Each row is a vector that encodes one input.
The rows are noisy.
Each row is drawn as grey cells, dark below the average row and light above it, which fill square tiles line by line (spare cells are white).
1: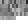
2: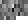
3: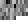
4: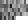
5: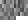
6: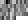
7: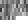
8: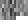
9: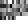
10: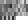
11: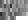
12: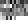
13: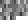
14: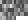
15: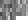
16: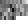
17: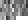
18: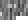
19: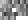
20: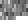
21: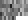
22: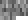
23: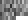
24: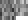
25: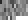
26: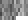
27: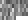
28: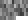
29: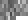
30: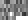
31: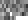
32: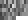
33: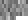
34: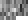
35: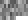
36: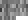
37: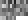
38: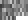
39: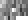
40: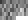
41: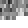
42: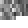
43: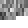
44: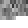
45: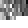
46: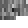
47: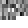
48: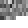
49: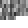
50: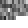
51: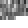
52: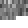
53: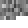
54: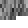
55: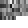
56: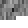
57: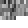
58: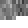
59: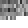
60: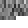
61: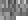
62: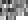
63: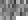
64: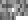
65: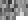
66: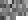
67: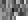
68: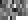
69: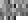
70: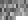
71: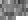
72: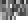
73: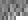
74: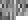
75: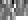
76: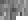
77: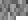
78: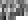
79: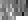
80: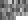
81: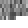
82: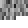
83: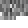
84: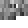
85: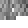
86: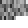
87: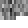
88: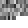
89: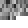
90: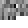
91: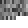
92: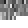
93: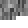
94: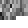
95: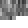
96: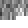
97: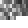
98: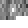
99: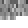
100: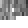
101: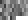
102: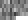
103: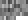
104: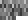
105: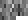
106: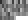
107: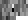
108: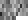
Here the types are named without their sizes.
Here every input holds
a node of a tree, together with either a node of a tree, or four true/false values.
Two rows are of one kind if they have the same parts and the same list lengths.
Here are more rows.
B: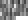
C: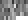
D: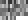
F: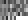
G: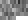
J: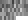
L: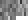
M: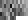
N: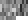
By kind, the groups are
B, C, D, F, G, J, L, M
N

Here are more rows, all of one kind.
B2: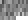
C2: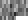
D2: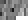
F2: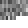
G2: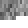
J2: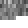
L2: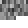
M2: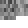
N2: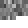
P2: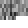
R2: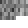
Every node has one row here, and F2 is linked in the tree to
G2 and N2.
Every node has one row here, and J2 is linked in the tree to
C2 and L2.
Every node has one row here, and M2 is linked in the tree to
R2.
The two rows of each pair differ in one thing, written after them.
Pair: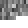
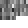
one of the four true/false values
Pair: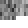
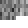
one of the four true/false values
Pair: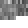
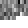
the node of the tree
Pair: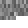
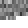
one of the four true/false values
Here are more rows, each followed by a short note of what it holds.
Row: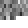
a node of a tree and four true/false values
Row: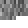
a node of a tree and four true/false values
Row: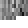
a node of each of two trees
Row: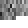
a node of a tree and four true/false values
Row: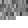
a node of a tree and four true/false values
